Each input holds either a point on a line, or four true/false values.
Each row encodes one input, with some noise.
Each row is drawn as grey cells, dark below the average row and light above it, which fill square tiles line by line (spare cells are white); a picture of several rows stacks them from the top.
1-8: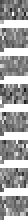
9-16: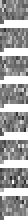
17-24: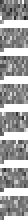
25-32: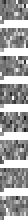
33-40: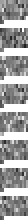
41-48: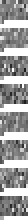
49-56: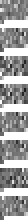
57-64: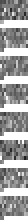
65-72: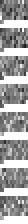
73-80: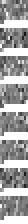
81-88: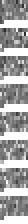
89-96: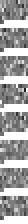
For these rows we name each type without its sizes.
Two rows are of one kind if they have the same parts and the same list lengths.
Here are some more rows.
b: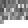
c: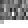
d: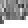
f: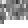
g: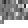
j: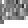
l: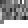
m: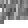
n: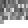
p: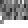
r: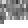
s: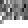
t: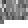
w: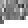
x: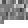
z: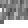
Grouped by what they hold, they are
b, d, f, g, j, m, n, r, t, w, x, z
c, l, p, s

